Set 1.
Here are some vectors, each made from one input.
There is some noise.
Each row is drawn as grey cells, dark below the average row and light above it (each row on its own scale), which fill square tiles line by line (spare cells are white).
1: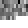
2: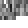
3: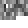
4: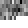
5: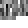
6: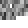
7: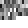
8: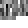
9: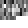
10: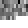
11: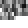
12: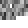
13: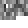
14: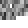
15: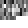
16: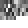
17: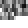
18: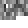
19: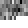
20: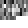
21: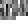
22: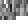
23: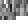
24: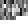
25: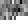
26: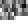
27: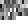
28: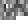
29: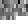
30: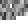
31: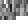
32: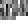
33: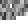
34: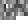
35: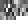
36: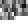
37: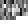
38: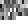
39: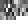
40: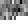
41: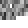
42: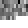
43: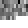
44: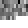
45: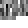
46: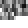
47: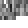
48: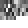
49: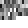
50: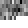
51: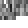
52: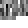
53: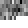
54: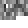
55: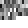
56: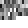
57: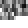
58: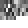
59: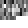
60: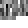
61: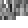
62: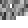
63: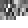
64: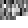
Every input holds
one of 10 labels.
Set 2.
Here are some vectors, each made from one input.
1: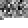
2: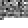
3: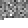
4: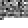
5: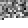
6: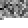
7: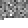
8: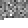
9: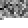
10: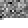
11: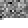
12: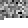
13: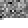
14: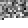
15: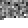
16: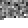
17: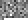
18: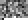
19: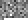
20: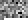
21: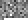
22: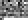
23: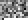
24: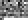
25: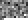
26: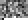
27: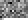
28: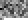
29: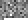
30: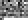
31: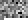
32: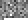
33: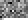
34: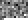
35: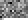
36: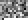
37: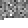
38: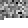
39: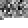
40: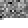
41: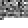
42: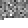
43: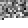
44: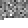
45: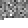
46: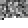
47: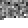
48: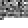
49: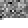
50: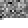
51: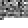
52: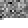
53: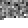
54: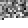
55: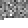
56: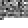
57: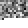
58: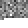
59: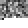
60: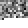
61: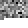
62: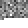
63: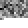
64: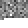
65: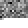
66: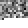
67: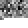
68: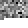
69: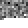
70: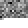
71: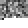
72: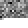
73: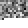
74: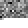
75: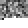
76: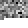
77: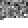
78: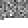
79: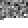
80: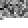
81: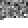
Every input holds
a point on a 9-point circle.
